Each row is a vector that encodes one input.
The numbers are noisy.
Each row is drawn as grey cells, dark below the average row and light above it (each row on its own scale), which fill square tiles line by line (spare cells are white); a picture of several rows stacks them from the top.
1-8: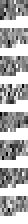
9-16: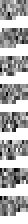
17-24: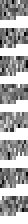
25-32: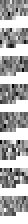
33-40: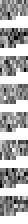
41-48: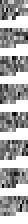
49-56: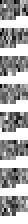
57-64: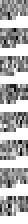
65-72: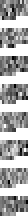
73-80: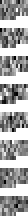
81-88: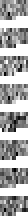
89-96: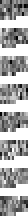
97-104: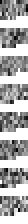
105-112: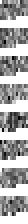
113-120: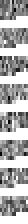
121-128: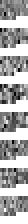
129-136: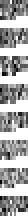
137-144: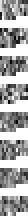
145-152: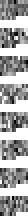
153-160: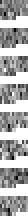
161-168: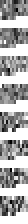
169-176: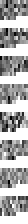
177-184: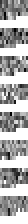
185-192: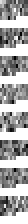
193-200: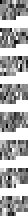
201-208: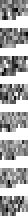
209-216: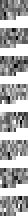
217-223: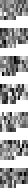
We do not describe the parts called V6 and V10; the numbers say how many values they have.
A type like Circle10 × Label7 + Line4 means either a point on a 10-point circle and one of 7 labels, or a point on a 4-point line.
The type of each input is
Bool × Bool × Bool × Bool × V10 + (Circle9 + Unit) × V6.
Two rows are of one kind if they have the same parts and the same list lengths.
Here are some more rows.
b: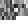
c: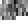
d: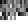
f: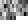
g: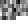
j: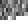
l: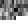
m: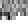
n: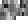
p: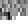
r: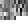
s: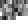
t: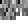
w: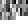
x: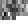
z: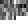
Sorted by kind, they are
b, c, d, g, j, l, n, s, t, x, z
f, r, w
m, p

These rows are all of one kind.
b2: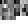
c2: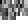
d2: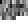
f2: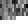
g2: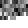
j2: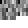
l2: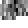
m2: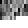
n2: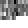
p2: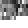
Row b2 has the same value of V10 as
f2, g2 and m2.
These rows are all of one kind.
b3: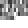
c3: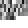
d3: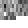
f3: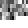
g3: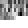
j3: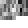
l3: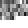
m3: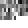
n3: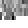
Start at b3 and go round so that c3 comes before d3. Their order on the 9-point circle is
b3, l3, f3, c3, n3, d3, m3, j3, g3.
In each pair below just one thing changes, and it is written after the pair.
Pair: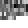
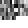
one of the four true/false values
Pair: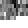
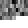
the value of V10
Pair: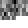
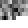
one of the four true/false values
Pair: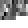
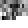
the value of V10
